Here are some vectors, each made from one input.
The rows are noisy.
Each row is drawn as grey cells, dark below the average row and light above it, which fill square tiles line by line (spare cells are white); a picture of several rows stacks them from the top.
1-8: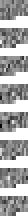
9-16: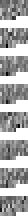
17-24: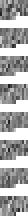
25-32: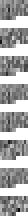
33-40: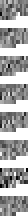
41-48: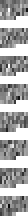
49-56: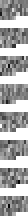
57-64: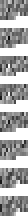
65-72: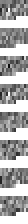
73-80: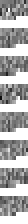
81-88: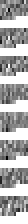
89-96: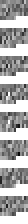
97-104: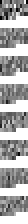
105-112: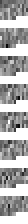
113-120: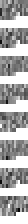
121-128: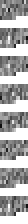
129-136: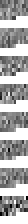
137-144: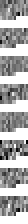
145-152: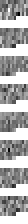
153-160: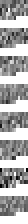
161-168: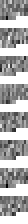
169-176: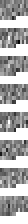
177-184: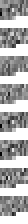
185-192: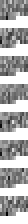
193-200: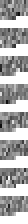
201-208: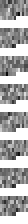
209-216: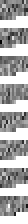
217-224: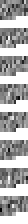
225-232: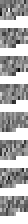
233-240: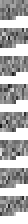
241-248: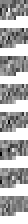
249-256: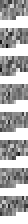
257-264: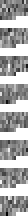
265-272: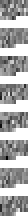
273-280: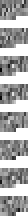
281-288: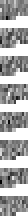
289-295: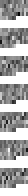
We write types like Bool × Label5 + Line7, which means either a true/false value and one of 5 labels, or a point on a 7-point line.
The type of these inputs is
List2(Line9 + Line11).
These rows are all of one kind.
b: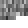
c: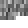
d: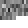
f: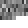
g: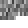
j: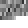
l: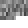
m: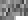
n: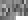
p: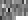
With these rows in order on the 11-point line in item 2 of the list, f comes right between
b and p.
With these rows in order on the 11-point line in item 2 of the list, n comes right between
d and l.
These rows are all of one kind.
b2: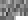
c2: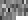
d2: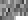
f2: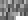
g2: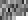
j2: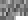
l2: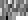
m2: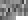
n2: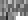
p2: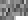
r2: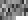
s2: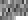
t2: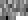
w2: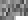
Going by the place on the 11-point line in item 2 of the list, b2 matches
f2, j2, n2 and p2.
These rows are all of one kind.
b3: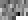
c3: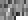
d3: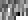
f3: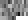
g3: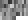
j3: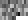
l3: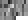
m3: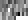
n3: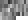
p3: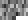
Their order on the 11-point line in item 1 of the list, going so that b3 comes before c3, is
f3, b3, j3, p3, g3, l3, n3, c3, m3, d3.
